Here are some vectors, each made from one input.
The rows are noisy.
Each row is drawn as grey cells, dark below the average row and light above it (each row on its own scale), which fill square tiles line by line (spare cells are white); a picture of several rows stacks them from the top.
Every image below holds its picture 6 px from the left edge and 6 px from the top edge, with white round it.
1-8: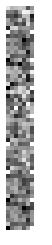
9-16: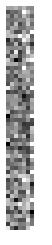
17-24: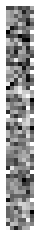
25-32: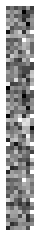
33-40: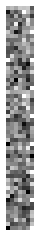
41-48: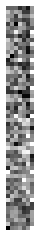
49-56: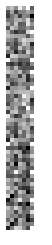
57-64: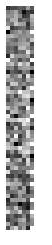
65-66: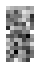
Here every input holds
a point on each of two 8-point lines and a true/false value.
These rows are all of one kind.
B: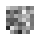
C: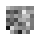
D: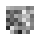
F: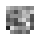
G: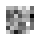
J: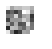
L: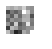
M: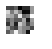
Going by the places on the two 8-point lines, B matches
C and D.
